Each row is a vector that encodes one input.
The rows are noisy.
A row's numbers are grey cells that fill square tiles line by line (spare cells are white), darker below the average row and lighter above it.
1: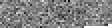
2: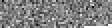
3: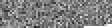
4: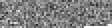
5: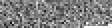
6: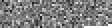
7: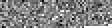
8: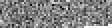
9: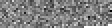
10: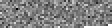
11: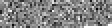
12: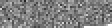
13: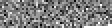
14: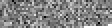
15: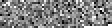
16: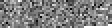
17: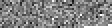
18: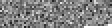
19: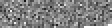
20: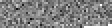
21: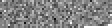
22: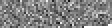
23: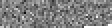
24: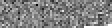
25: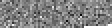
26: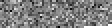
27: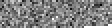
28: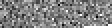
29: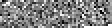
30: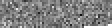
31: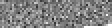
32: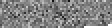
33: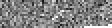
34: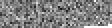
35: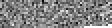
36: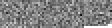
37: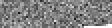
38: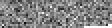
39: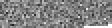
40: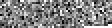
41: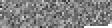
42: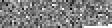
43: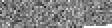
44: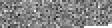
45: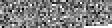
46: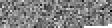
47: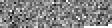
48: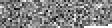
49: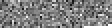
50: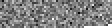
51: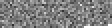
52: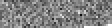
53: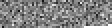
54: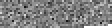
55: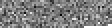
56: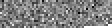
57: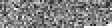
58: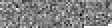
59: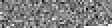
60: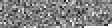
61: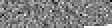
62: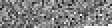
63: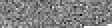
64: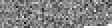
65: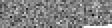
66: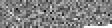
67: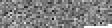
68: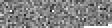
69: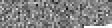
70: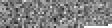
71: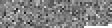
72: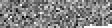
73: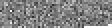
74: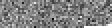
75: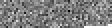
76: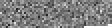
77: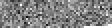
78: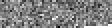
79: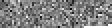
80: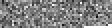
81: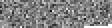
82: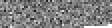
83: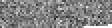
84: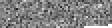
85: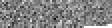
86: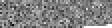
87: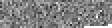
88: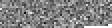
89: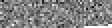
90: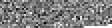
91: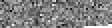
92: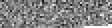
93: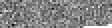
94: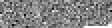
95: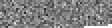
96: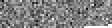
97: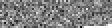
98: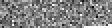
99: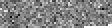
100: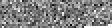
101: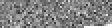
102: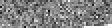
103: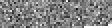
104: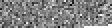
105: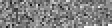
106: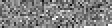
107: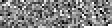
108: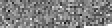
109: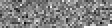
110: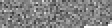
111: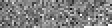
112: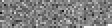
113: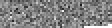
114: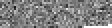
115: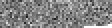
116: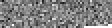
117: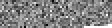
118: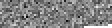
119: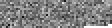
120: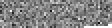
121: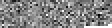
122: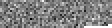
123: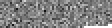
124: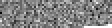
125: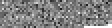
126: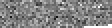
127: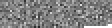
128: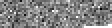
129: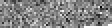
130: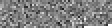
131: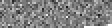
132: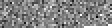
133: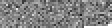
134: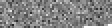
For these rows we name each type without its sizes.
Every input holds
a list of points on a circle.
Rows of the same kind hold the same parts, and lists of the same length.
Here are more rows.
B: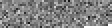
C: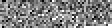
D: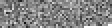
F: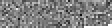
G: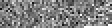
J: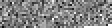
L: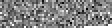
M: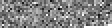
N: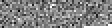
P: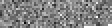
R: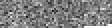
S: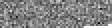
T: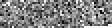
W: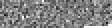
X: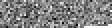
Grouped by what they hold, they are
B, R, X
C, G, J, L, N
D, F, M, P, S, W
T

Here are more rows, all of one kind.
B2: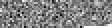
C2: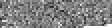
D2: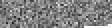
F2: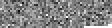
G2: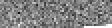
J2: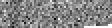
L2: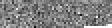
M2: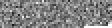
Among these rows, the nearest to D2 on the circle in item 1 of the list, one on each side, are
C2 and L2.
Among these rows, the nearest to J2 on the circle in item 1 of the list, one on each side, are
B2 and F2.
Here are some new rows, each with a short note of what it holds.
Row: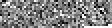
the empty list
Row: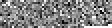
the empty list
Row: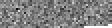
a list of two items
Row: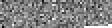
a list of one item
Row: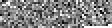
the empty list
